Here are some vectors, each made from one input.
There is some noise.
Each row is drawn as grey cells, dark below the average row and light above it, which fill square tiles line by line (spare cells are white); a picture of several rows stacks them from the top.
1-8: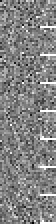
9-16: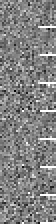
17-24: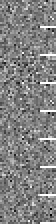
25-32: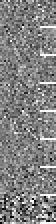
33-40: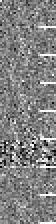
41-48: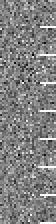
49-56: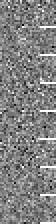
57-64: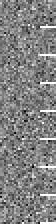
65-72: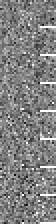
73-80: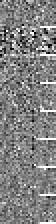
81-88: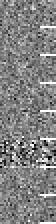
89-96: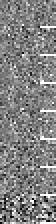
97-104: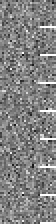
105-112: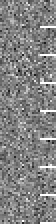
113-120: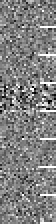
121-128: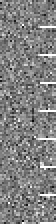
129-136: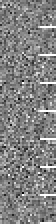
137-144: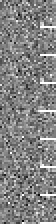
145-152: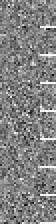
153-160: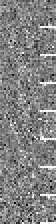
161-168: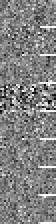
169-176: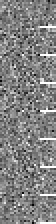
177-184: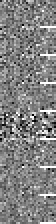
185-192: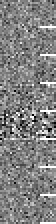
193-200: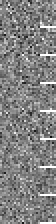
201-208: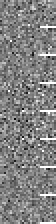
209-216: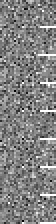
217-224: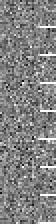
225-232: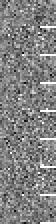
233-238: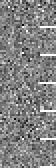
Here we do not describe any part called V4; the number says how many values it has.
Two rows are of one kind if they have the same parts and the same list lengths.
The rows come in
4 kinds.
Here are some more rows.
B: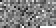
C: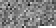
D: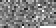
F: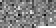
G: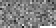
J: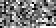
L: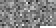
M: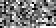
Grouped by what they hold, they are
B, D
C, G, L
F
J, M

